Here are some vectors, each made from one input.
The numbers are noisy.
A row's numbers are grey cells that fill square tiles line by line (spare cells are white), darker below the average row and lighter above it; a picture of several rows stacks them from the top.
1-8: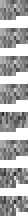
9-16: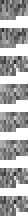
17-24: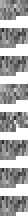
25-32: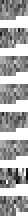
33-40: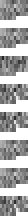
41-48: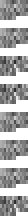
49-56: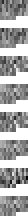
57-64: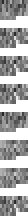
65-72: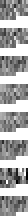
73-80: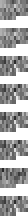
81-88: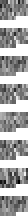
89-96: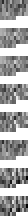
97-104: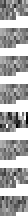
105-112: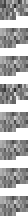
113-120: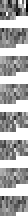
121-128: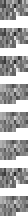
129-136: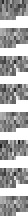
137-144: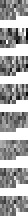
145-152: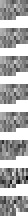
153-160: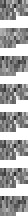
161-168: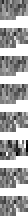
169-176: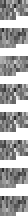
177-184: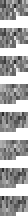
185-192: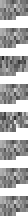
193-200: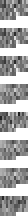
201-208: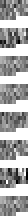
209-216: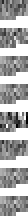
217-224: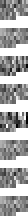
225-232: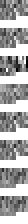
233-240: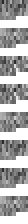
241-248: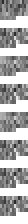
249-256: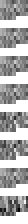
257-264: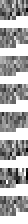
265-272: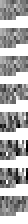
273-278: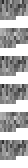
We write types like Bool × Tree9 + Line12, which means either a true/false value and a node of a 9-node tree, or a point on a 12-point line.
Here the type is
Line7.
